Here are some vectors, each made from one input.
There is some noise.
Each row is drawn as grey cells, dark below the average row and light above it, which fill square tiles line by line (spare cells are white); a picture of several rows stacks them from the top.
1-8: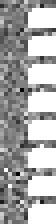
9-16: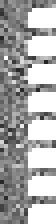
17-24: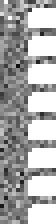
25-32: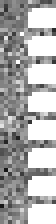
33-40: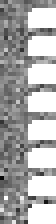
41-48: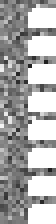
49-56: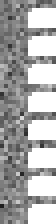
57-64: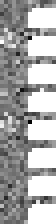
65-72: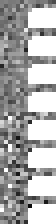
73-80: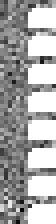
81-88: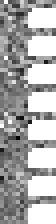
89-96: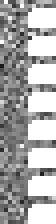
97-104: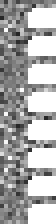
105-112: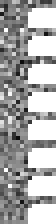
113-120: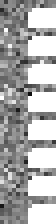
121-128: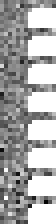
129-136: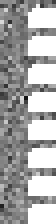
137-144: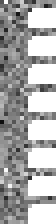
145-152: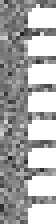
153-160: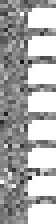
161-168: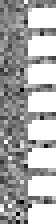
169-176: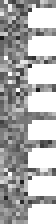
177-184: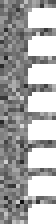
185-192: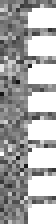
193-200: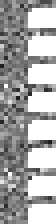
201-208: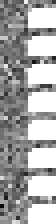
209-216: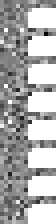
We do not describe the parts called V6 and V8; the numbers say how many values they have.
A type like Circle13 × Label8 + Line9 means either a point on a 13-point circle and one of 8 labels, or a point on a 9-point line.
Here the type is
Bool × Line5 + (Line4 + V6) × V8.
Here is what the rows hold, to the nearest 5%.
About 20% of them hold a point on a 5-point line and a true/false value. The rest hold a value of V8, together with either a point on a 4-point line, or a value of V6.
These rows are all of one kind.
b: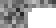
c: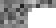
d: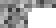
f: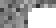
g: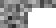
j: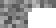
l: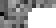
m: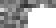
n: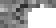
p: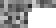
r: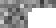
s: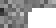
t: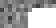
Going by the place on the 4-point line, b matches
j, m, n and p.
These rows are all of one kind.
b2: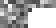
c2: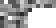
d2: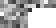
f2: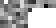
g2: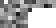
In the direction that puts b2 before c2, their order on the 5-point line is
f2, g2, b2, c2, d2.
